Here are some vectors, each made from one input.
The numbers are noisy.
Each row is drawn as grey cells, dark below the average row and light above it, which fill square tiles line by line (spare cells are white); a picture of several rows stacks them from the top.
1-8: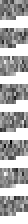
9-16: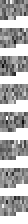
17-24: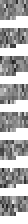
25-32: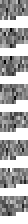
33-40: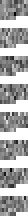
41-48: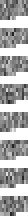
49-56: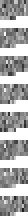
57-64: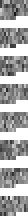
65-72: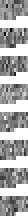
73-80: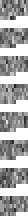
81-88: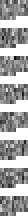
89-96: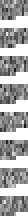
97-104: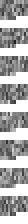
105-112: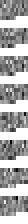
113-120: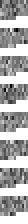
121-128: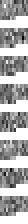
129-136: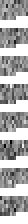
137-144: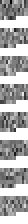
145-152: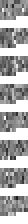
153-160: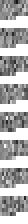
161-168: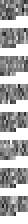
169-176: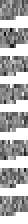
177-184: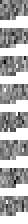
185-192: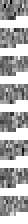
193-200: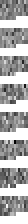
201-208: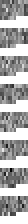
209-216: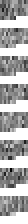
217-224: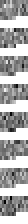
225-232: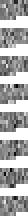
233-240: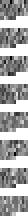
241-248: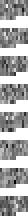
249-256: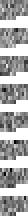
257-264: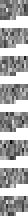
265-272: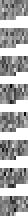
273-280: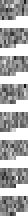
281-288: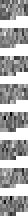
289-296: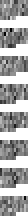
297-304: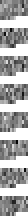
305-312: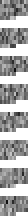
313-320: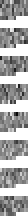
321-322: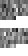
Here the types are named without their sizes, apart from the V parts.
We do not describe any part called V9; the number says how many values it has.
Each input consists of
a label, together with either a point on a line, or a value of V9.
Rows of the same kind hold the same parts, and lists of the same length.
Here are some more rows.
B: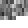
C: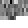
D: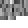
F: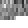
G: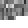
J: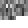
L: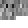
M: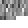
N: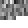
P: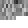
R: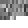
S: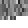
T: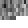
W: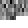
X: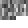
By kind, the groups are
B, C, G, J, S, T, W, X
D, F, L, M, N, P, R

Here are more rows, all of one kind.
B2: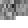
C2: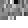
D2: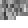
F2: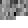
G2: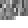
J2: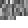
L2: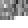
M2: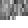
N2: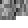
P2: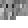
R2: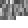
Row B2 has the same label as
D2 and P2.
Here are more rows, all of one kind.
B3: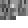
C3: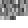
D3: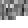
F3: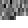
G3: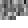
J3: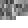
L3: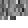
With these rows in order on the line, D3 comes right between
C3 and G3.
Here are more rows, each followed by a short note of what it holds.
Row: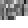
a label and a point on a line
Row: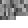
a label and a value of V9
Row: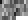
a label and a value of V9
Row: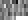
a label and a value of V9
